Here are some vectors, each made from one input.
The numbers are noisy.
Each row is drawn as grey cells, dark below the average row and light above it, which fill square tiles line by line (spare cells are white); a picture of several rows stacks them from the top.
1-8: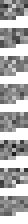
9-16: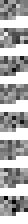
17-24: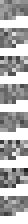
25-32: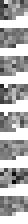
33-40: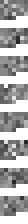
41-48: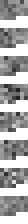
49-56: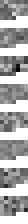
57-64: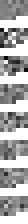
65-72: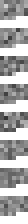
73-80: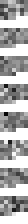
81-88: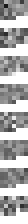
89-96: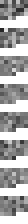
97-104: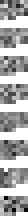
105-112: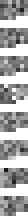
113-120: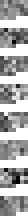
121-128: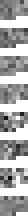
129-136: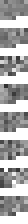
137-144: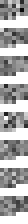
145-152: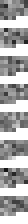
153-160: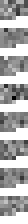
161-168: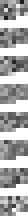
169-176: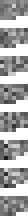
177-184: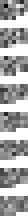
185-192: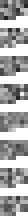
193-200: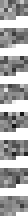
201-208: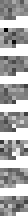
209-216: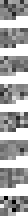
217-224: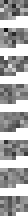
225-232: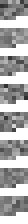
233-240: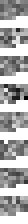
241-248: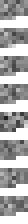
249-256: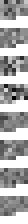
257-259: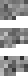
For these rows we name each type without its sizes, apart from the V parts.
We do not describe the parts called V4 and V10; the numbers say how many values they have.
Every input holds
a label, together with either a true/false value and a value of V10, or a value of V4.
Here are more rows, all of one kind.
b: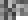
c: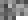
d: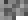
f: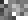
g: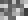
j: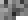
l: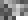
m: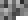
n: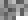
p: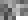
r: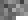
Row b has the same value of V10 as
c and n.
